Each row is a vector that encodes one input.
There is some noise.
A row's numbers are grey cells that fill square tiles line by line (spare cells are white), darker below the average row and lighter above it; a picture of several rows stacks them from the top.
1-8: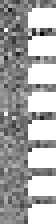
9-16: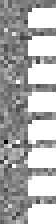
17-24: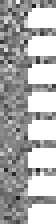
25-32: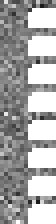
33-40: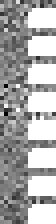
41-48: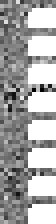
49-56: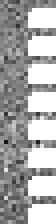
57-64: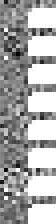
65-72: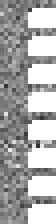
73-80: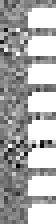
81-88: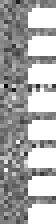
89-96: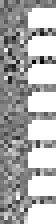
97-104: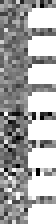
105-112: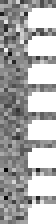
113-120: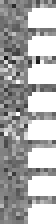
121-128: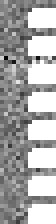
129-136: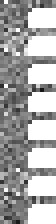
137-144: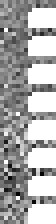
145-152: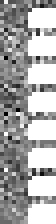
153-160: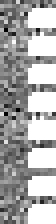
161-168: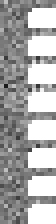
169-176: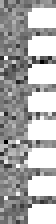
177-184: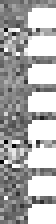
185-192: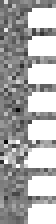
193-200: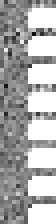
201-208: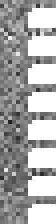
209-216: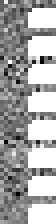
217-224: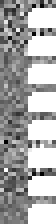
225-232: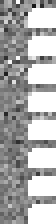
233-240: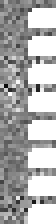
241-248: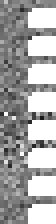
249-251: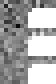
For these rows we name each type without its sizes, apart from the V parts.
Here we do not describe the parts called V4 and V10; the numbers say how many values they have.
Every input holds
either a point on a circle, a true/false value and a value of V10, or a value of V4.
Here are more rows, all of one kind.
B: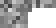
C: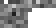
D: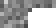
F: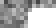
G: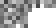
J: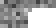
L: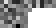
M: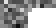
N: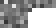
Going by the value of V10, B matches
F and N.
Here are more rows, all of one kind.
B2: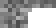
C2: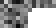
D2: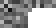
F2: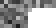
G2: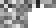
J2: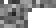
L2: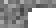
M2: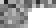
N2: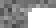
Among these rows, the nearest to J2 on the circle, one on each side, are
C2 and F2.
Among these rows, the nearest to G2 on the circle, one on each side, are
L2 and M2.
